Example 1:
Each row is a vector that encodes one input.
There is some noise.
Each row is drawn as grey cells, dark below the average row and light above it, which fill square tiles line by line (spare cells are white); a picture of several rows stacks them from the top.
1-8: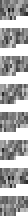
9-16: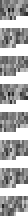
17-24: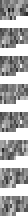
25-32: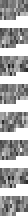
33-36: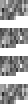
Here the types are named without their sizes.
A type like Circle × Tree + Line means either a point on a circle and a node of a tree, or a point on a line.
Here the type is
Label.
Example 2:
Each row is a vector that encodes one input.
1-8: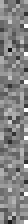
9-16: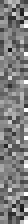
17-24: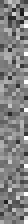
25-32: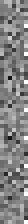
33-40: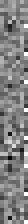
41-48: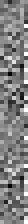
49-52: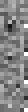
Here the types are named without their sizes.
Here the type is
Circle.
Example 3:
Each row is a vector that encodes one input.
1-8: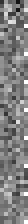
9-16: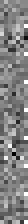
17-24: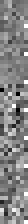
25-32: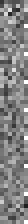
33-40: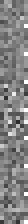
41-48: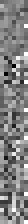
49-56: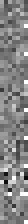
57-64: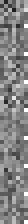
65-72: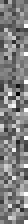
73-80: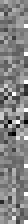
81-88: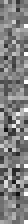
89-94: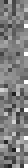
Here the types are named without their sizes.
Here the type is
Circle.
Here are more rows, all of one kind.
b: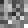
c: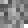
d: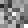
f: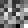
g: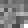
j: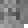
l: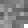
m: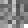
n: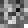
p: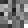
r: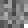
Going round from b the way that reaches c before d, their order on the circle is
b, c, n, m, j, d, l, g, p, f, r.
